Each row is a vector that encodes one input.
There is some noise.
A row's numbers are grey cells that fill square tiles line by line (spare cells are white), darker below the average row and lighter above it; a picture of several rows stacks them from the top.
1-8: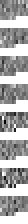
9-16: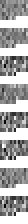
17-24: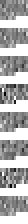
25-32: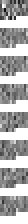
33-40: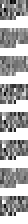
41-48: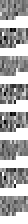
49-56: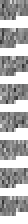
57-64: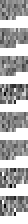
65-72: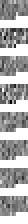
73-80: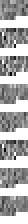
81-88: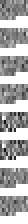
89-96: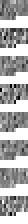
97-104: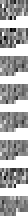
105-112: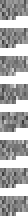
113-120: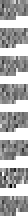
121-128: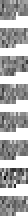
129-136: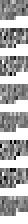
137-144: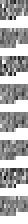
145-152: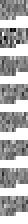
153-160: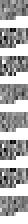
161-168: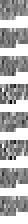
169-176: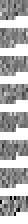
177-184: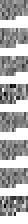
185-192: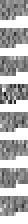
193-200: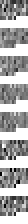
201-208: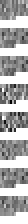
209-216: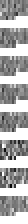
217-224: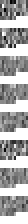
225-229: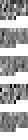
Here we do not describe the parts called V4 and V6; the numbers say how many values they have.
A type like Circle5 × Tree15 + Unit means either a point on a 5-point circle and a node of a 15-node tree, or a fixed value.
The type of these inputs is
Line8 × (Tree9 × Tree9 × V4 + Unit) + V6.
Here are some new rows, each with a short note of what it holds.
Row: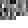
a value of V6
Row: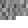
a point on an 8-point line, a node of each of two 9-node trees and a value of V4
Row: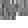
a point on an 8-point line, a node of each of two 9-node trees and a value of V4
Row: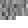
a point on an 8-point line, a node of each of two 9-node trees and a value of V4
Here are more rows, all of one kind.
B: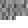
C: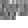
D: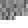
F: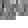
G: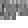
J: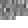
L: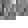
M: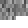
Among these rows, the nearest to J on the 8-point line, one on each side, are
G and M.
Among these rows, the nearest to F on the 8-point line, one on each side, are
C and L.
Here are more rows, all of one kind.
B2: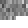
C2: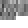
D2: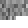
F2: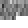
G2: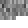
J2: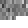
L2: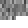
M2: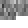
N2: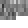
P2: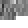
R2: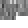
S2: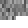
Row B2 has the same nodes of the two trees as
D2, G2, J2 and N2.
